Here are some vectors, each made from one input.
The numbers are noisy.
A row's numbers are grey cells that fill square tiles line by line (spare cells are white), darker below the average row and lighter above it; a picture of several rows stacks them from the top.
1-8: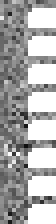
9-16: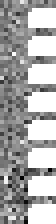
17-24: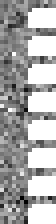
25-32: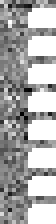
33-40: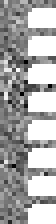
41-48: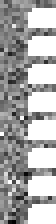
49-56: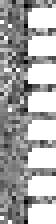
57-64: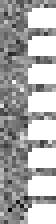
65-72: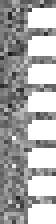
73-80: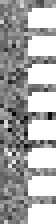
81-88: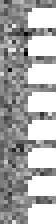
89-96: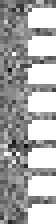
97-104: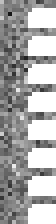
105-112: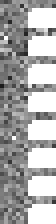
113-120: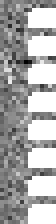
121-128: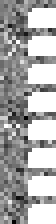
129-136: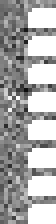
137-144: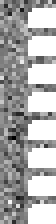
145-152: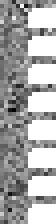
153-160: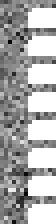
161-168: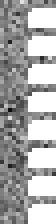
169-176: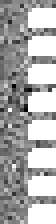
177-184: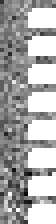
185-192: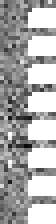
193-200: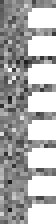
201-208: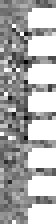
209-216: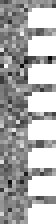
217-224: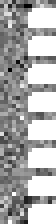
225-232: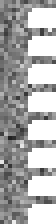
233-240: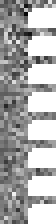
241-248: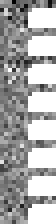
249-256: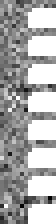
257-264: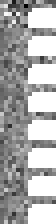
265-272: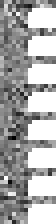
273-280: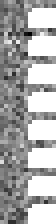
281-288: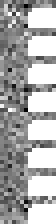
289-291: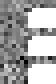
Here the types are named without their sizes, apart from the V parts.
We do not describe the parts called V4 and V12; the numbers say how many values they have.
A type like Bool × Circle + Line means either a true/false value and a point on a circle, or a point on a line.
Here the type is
(Bool × Bool × Bool × Bool × Bool + V4) × V12 + Line + Tree.
